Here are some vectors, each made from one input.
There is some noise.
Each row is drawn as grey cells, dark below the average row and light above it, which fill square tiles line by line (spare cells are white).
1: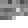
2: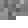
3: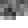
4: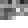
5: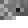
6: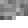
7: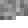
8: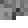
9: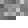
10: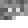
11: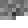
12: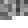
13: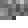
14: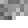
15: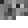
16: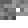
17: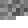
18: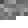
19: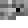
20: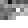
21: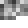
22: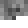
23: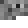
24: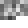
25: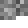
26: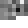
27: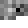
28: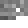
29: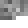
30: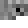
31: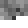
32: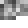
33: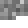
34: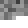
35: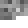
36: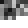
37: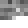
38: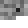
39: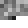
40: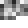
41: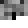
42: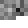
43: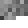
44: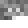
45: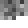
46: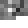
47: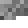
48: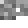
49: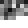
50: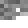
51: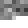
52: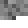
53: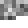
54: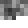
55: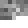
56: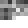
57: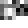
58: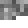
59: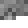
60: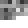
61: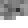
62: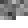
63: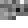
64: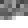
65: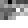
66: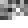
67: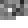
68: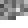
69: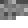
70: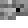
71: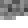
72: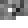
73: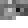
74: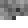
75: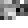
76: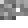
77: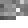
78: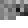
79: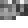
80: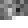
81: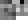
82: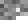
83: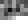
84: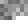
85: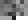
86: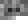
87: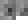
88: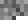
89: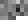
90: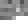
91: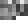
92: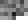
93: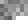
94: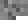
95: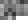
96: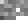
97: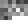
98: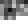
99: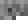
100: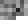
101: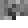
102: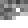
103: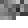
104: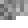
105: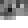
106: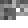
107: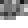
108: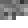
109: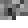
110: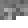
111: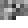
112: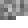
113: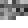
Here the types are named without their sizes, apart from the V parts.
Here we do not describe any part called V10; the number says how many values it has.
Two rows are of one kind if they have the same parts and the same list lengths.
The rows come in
3 kinds.
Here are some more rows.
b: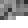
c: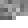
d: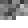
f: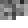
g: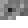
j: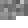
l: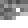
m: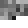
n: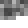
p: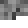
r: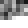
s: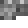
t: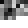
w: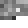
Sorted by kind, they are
b, f, p, r, s
c, l, w
d, g, j, m, n, t

